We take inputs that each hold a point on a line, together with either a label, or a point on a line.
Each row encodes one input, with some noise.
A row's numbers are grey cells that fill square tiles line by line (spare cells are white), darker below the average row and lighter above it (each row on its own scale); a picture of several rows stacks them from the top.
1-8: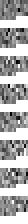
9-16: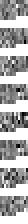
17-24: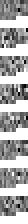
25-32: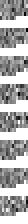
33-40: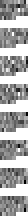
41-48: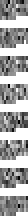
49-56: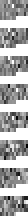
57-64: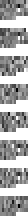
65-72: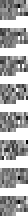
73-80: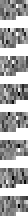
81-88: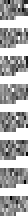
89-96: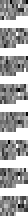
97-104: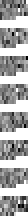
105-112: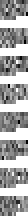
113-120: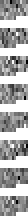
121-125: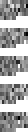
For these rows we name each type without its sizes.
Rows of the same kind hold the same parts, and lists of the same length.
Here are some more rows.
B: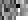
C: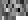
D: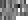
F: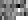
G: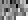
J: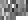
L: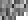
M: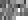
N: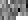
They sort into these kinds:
B, G, J, L, N
C, D, F, M

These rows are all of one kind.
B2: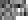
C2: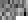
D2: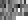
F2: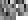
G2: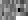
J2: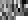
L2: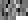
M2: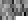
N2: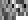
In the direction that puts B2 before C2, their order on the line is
D2, B2, C2, M2, J2, G2, L2, N2, F2.
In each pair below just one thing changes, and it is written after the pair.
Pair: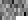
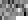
the label
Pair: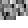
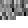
the place on the line
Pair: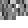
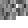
the label
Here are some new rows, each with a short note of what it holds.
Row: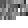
a label and a point on a line
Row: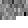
a label and a point on a line
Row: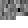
a label and a point on a line
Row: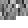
a label and a point on a line
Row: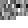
a point on each of two lines
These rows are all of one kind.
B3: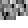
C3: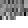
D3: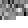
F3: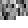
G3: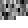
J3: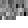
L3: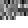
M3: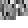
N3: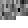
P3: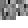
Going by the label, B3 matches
F3, G3 and N3.
